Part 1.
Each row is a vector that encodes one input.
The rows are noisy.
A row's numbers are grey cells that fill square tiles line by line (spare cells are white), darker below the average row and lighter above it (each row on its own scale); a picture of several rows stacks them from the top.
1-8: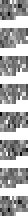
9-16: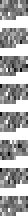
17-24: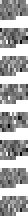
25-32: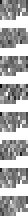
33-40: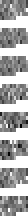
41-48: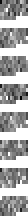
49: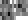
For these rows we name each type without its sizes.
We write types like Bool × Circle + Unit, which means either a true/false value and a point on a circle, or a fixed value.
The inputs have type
Bool × Bool × Bool.
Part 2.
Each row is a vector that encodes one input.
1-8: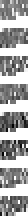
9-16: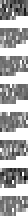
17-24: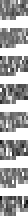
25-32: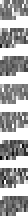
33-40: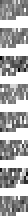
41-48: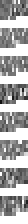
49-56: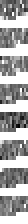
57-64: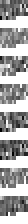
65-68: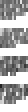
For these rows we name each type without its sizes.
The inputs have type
Tree.
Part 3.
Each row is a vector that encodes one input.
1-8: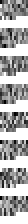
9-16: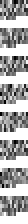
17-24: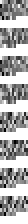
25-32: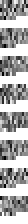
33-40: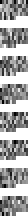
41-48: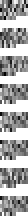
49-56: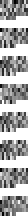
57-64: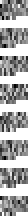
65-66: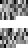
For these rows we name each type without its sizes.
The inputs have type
Bool × Bool × Bool.
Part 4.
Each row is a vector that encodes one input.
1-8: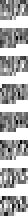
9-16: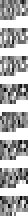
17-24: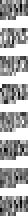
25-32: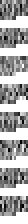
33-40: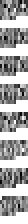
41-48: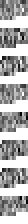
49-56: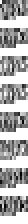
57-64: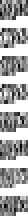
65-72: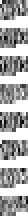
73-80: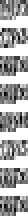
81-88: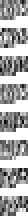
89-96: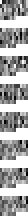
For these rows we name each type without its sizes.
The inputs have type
Line.
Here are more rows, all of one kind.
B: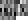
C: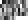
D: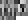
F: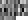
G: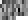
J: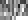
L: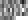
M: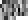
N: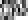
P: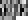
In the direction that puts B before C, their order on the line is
D, B, F, P, J, L, N, C, M, G.
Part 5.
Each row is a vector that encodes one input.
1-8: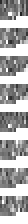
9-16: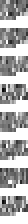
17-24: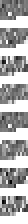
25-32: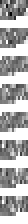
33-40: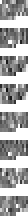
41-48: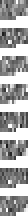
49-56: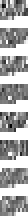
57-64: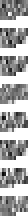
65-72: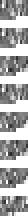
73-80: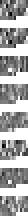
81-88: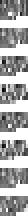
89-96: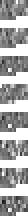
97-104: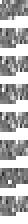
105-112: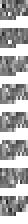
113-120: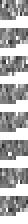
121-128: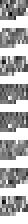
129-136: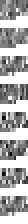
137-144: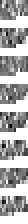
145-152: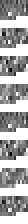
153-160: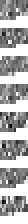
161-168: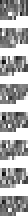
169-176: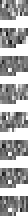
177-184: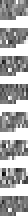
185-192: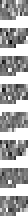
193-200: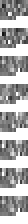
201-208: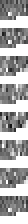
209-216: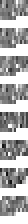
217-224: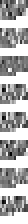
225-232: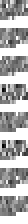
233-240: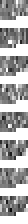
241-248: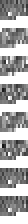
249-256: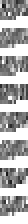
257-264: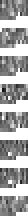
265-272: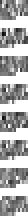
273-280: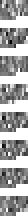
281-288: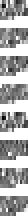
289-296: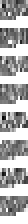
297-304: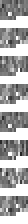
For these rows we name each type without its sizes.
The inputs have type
Line.
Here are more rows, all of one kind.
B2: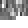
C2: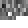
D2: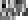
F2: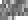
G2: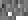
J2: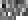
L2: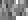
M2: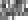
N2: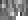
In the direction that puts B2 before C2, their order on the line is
L2, B2, N2, G2, C2, J2, D2, M2, F2.
